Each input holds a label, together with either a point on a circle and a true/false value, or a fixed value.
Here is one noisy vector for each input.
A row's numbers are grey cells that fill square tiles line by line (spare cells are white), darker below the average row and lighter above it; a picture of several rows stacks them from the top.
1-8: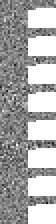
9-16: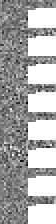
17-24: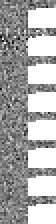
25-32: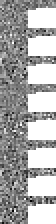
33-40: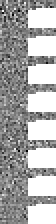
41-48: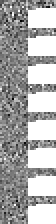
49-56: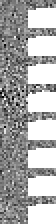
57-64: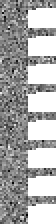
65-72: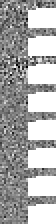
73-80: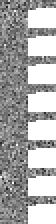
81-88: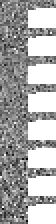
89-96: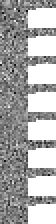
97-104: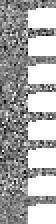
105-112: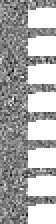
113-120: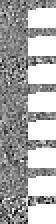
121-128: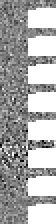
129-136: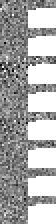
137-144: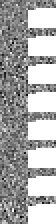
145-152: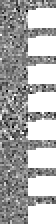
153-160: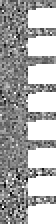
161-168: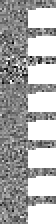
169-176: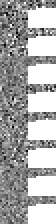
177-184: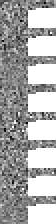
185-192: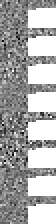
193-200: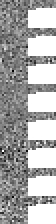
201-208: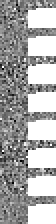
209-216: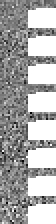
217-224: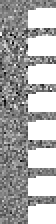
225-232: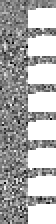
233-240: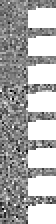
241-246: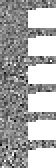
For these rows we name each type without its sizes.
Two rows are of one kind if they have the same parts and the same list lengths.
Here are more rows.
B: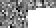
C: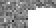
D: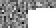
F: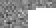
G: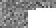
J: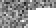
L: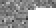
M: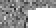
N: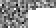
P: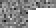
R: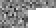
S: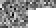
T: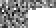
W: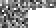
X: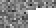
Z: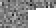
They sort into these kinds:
B, D, N, T, W
C, F, G, J, L, M, P, R, S, X, Z

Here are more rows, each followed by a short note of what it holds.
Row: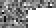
a label
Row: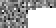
a label
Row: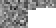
a point on a circle, a label and a true/false value
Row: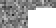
a point on a circle, a label and a true/false value
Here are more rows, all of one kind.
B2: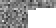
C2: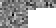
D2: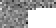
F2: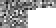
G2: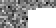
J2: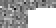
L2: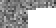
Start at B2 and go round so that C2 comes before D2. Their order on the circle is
B2, G2, C2, D2, L2, J2, F2.
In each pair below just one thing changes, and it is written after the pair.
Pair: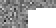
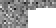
the true/false value
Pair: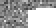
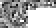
the label
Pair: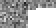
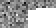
the place on the circle
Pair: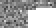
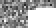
the true/false value
